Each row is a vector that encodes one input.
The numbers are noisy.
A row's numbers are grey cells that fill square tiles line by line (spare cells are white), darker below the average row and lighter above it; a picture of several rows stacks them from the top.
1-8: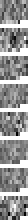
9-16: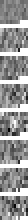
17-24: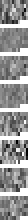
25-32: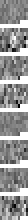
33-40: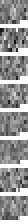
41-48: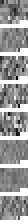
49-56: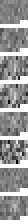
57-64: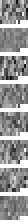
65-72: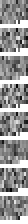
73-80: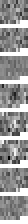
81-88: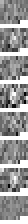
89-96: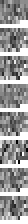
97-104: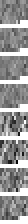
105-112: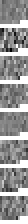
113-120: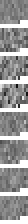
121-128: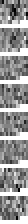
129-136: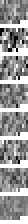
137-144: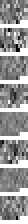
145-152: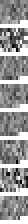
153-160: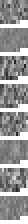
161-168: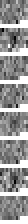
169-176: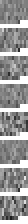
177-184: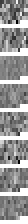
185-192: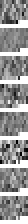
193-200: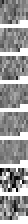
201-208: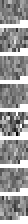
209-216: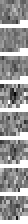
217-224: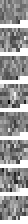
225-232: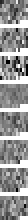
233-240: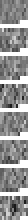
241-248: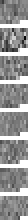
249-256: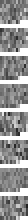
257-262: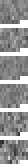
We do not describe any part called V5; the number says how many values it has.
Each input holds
a list of up to two items, each a point on a 7-point line and a value of V5.
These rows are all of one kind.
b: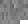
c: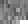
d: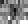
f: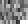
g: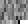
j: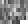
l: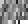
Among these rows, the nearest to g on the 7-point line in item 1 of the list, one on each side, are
b and j.
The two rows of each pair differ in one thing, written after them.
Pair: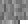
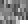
the value of V5 in item 1 of the list
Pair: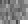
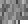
the place on the 7-point line in item 1 of the list
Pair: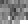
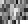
the place on the 7-point line in item 2 of the list
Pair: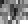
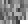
the place on the 7-point line in item 2 of the list
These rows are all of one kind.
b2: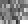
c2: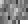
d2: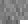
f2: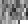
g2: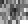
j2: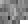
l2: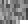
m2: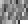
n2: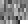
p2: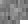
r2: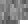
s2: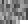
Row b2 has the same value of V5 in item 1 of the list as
f2, j2 and s2.
